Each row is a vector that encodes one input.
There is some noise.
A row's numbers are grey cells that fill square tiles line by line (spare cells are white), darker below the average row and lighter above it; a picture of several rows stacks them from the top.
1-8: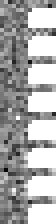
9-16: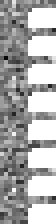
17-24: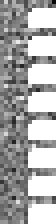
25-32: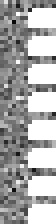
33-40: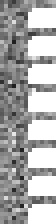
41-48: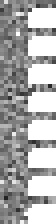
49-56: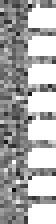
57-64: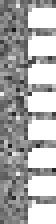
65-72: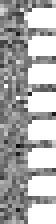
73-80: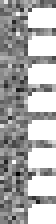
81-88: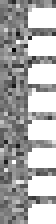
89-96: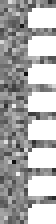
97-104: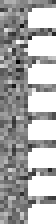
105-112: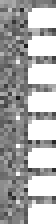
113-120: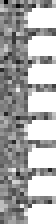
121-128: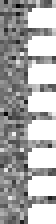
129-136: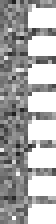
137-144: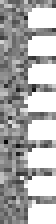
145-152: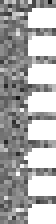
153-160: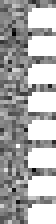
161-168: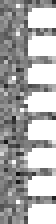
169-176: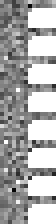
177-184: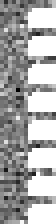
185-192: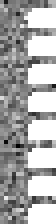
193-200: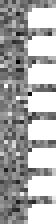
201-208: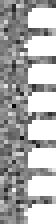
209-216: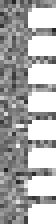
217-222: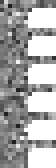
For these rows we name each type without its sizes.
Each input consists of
a point on a line, together with either a fixed value, or a node of a tree.
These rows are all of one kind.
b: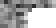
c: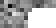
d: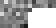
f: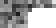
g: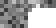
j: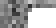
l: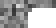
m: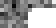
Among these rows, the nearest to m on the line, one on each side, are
f and j.
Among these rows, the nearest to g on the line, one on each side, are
j and l.
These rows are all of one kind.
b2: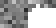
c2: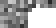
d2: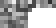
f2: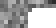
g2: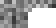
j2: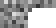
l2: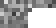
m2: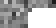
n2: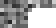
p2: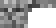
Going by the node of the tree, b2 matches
c2, d2 and n2.
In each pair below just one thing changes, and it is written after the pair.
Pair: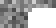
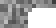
the place on the line
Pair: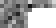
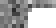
the place on the line
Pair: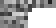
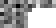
the place on the line
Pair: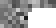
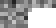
the node of the tree
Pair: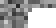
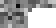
the place on the line
